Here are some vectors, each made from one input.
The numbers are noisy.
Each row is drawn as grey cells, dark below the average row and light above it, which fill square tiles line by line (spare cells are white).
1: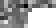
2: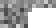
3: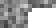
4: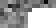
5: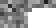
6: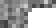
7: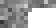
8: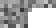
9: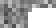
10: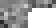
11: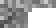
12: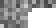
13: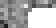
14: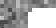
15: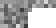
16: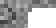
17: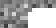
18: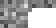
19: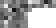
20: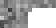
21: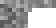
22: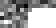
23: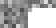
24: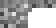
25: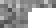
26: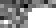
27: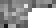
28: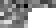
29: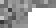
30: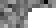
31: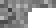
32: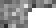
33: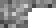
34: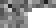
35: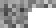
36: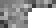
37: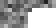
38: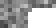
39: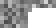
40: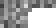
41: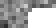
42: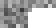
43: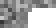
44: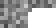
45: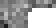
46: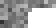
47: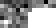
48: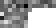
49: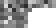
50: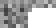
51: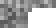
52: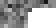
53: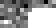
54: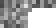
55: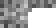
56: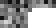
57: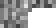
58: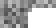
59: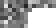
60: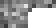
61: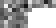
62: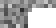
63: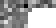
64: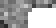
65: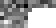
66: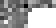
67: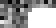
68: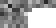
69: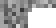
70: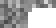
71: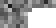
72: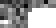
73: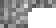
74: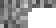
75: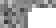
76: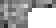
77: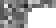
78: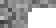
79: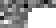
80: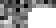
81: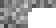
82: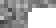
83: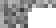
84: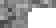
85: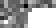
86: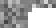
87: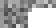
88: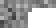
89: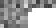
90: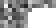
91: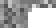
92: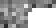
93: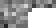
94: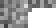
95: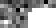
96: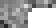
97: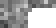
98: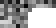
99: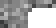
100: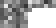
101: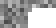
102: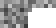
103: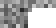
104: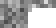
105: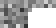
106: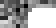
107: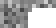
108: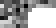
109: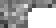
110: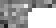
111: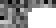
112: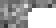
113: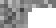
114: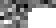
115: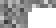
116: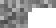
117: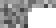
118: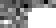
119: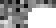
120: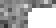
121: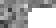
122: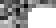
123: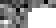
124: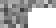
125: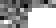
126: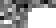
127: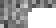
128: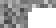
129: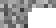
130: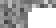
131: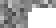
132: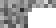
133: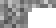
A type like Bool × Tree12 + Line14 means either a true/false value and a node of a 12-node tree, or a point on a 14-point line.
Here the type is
Line12 + Line15.
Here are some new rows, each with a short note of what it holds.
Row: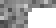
a point on a 15-point line
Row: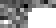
a point on a 12-point line
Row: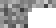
a point on a 15-point line
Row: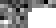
a point on a 12-point line
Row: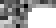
a point on a 12-point line
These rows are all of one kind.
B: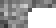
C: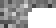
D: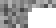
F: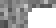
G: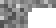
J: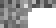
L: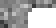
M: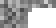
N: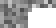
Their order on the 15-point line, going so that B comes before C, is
D, N, M, G, F, L, B, C, J.
